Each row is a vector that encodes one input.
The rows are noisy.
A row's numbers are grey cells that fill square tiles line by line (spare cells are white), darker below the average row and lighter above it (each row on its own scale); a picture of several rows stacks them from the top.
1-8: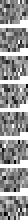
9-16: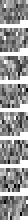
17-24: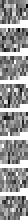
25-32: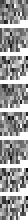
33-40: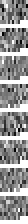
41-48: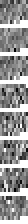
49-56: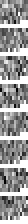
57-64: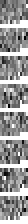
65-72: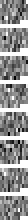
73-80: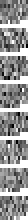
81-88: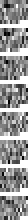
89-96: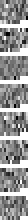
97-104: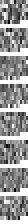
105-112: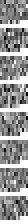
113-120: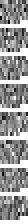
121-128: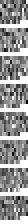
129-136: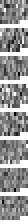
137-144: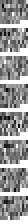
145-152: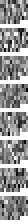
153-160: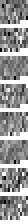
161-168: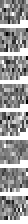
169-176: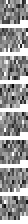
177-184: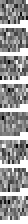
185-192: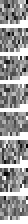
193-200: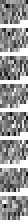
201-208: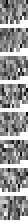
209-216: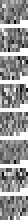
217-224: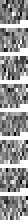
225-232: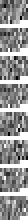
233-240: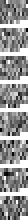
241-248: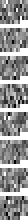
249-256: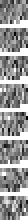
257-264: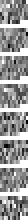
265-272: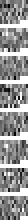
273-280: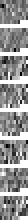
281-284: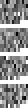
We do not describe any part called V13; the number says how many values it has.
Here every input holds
a list of up to two items, each one of 6 labels and a value of V13.
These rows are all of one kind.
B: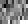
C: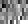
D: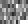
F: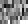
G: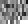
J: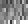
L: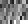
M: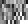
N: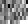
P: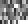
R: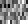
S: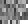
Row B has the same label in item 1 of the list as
C, J and L.
